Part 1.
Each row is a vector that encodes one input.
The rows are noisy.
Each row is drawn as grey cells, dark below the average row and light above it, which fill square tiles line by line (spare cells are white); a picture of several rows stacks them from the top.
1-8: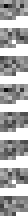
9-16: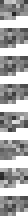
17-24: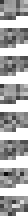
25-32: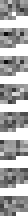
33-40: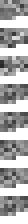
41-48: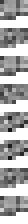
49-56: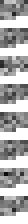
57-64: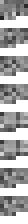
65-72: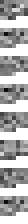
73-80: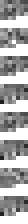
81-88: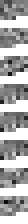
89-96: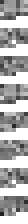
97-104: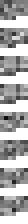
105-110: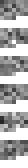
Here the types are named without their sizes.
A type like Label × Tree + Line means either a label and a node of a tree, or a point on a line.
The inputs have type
Label.
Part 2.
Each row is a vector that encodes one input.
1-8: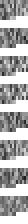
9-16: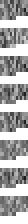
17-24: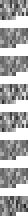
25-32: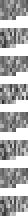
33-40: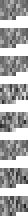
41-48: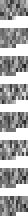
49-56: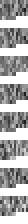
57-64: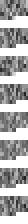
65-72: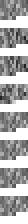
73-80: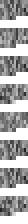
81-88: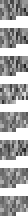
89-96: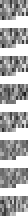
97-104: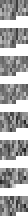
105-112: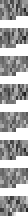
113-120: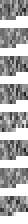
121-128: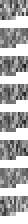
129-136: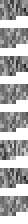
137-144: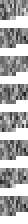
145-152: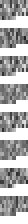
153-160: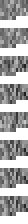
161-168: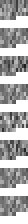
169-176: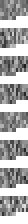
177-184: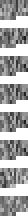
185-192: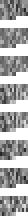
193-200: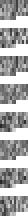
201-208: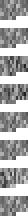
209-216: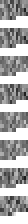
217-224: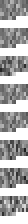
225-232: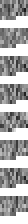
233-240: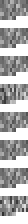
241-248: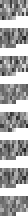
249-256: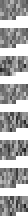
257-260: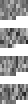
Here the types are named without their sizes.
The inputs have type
Bool × Bool × Bool.
